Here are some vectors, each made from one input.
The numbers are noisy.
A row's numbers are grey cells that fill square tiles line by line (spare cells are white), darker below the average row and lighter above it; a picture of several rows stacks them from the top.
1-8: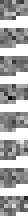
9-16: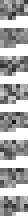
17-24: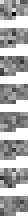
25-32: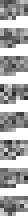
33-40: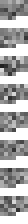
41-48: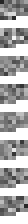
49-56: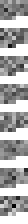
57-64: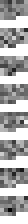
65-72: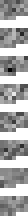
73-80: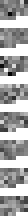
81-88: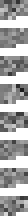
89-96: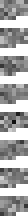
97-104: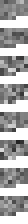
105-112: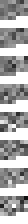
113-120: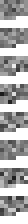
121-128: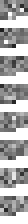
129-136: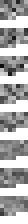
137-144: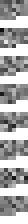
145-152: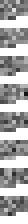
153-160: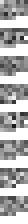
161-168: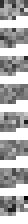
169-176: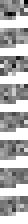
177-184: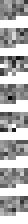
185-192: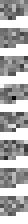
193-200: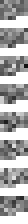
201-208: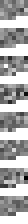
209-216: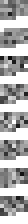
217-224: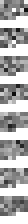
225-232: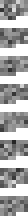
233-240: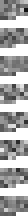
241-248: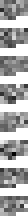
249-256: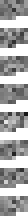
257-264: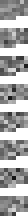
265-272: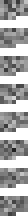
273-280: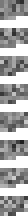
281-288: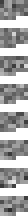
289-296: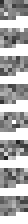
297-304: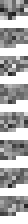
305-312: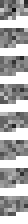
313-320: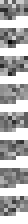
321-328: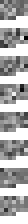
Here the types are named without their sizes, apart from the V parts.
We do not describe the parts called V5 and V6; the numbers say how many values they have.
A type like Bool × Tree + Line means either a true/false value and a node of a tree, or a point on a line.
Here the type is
(Circle + Unit) × Line + V5 × V6.
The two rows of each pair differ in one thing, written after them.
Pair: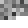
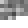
the value of V6
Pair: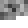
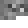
the value of V5
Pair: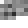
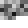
the value of V5
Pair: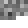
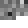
the value of V5
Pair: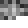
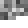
the value of V5
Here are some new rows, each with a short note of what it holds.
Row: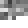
a value of V5 and a value of V6
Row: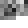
a value of V5 and a value of V6
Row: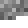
a point on a circle and a point on a line
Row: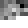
a value of V5 and a value of V6
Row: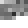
a value of V5 and a value of V6
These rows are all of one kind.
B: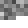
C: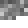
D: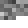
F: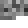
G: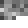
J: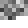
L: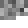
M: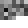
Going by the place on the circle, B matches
D and M.
